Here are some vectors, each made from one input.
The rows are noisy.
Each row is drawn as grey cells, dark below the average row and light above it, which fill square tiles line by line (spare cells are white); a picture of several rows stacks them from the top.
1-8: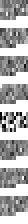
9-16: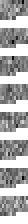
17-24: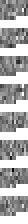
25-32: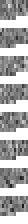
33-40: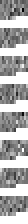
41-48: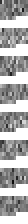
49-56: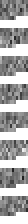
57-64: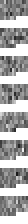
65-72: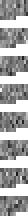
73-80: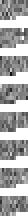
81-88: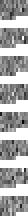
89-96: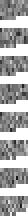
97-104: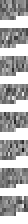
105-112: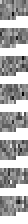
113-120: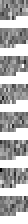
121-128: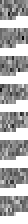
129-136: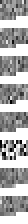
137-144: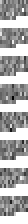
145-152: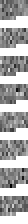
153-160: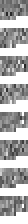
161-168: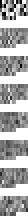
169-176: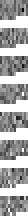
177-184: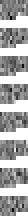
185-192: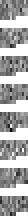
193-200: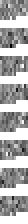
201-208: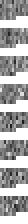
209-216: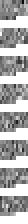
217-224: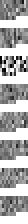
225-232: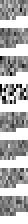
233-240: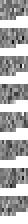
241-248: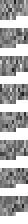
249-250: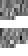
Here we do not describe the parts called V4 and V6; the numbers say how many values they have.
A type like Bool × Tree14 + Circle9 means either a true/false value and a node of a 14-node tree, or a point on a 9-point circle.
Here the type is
Label7 × Label7 × Label7 × Label7 × V4 × V6 + Unit.
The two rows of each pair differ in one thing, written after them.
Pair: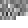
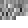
the value of V6
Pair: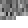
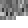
the value of V4
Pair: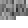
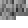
the value of V4
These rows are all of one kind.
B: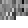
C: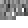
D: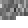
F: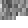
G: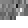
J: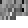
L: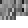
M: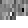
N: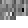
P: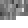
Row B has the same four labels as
J, L, M and N.
